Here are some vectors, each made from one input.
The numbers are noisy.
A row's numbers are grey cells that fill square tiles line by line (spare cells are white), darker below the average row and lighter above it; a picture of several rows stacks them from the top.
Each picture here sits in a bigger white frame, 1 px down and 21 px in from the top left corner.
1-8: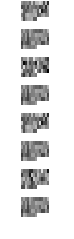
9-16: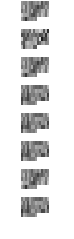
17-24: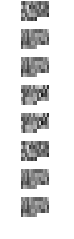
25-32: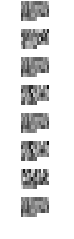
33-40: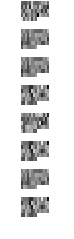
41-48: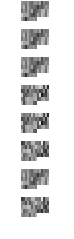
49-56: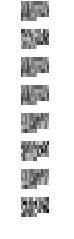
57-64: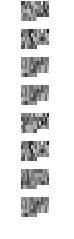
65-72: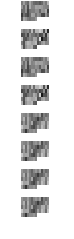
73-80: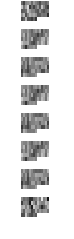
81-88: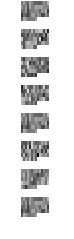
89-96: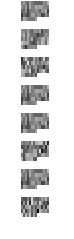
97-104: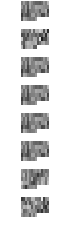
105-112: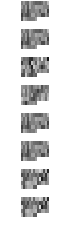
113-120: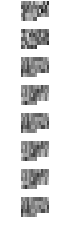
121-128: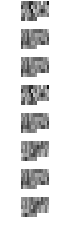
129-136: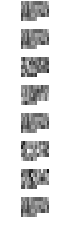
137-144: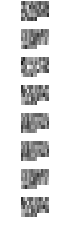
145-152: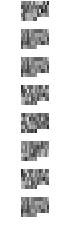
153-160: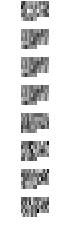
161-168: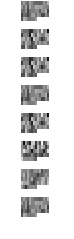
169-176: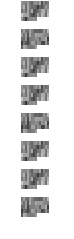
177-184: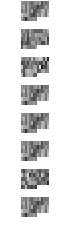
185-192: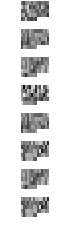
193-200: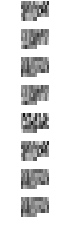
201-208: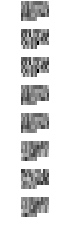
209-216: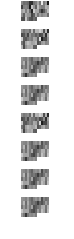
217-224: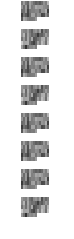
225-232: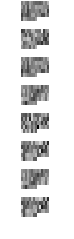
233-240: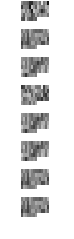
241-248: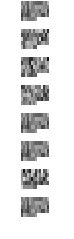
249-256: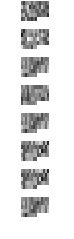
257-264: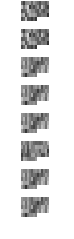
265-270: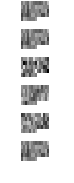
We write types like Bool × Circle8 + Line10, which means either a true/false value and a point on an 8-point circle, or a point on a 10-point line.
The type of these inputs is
Label11.
